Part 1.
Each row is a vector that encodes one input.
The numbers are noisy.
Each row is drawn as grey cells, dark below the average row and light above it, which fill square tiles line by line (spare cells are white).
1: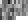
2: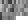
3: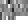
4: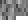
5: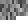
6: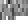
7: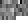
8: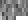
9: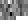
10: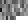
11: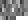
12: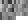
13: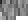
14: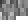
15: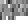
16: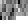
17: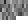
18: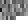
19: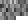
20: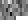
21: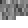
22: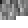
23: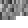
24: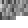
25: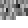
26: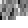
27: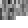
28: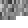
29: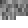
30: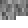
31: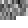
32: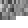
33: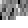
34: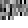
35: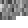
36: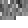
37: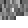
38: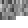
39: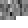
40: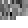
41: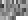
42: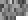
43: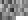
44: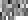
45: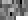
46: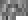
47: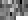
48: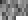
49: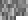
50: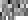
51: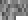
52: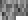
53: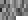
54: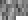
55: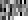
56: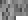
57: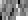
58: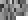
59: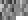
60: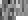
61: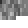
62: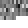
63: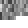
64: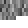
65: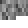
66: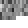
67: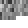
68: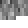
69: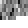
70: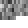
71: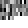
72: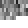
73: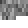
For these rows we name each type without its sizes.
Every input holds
a list of points on a line.
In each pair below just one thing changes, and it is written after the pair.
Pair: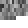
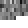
the place on the line in item 2 of the list
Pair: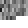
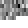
the place on the line in item 1 of the list
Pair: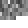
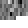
the place on the line in item 2 of the list
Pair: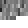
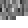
the place on the line in item 2 of the list
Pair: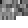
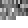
the place on the line in item 1 of the list
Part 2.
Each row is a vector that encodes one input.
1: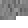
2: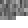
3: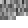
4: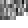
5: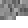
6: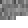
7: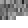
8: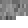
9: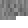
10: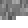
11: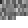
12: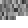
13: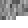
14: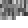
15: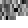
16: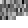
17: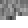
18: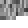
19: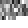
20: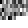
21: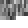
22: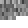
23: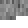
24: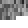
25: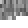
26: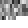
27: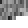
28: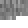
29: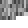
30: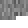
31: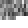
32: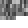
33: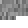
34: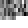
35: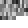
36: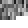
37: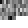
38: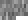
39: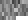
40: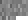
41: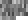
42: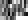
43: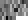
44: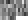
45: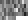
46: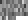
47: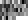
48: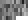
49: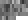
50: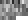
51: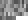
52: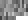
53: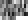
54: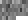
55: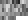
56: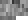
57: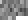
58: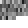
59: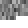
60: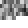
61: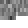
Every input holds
either a point on a 7-point line, or three true/false values.
